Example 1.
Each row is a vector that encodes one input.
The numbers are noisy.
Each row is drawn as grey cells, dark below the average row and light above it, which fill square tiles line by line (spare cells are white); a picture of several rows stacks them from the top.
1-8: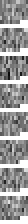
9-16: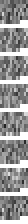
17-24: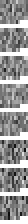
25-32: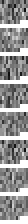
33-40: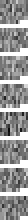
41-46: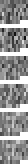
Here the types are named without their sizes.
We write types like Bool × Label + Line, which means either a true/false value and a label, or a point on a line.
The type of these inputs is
Tree.
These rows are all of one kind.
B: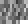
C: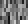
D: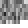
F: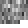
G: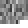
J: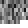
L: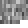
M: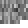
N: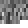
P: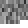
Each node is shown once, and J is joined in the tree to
N.
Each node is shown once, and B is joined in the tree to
D and M.
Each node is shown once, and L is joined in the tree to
F, G and M.
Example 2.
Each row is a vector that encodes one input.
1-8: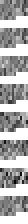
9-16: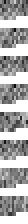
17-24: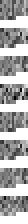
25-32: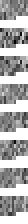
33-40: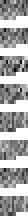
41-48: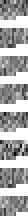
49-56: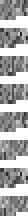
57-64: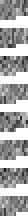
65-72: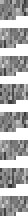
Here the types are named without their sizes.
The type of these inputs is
Line.
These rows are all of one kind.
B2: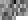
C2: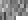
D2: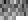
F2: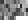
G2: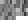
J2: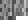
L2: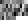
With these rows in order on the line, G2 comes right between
C2 and D2.
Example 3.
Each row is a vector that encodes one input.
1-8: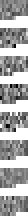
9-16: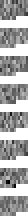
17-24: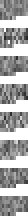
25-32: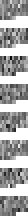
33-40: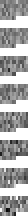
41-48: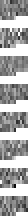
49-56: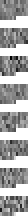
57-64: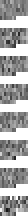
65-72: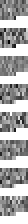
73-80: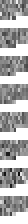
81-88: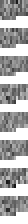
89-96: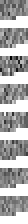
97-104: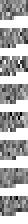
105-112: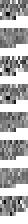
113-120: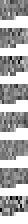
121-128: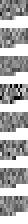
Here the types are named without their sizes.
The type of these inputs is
Line.
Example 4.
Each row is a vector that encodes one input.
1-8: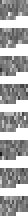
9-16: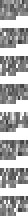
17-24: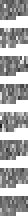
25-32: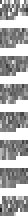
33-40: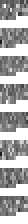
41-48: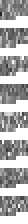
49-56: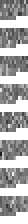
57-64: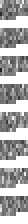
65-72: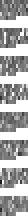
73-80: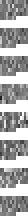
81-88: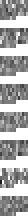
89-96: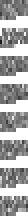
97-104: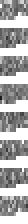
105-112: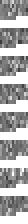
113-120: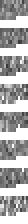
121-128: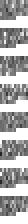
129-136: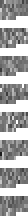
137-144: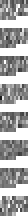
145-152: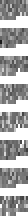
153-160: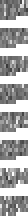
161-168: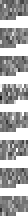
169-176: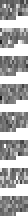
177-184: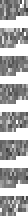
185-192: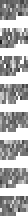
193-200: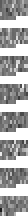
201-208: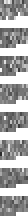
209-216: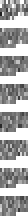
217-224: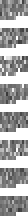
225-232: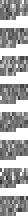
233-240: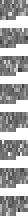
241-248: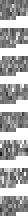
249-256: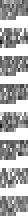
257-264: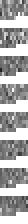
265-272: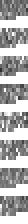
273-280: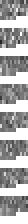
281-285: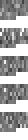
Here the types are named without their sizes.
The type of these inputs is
Line.
